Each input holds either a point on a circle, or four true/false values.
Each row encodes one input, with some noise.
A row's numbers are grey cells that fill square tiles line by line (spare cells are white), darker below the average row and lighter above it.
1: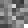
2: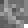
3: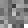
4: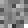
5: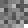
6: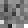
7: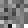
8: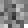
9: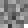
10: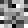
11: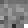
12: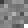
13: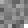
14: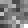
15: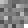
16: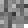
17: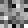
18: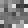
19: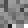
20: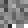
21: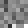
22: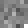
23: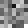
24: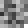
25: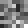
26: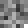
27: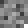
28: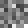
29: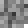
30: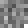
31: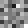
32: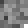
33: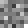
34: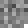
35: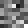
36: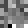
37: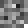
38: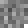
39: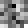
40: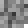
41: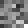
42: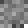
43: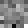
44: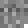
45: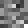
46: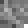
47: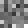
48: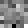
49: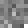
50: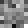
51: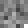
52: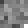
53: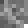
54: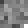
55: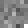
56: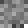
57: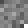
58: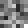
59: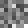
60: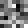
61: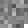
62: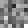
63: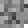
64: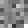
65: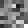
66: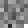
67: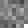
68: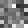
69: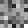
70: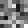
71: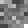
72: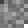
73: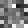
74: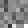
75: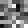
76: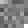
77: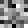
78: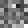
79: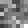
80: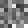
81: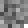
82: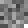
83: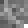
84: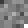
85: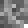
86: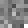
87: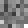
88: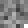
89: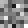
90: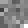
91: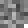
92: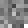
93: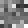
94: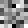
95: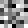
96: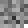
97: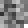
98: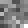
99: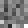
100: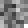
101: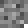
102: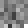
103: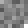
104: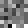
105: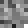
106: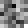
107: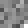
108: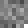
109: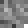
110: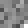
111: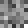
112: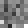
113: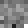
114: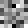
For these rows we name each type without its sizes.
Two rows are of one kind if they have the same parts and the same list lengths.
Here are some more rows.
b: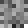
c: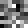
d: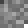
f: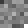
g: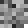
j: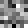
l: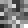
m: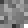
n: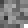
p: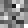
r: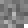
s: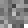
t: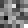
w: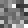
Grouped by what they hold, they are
b, c, d, f, g, j, l, m, n, r, s, t
p, w

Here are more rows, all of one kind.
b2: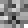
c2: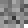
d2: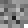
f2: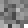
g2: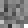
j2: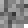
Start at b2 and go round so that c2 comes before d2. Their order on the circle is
b2, c2, d2, f2, g2, j2.
